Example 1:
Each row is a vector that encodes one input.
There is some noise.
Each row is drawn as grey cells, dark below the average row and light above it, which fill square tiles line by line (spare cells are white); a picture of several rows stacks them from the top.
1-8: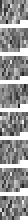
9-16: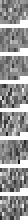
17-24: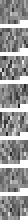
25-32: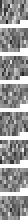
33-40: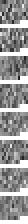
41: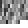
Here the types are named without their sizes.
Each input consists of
a node of a tree.
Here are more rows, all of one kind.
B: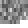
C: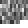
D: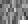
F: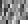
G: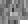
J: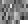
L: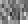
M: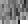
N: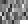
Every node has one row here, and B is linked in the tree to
G and L.
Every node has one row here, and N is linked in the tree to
C and D.
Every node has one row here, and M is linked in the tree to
L.
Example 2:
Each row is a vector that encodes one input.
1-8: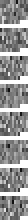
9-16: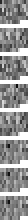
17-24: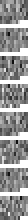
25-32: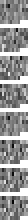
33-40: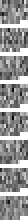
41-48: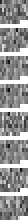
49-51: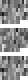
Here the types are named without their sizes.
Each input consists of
a label.
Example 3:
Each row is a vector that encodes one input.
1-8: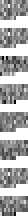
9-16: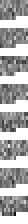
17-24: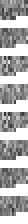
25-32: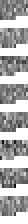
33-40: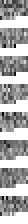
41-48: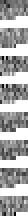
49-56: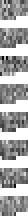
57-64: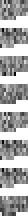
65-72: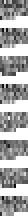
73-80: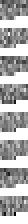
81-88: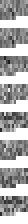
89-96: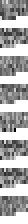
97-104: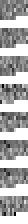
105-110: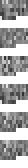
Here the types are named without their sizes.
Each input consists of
a point on a line.
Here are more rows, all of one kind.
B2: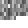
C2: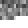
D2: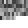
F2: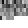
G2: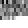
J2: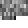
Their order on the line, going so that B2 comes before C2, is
B2, J2, C2, F2, G2, D2.
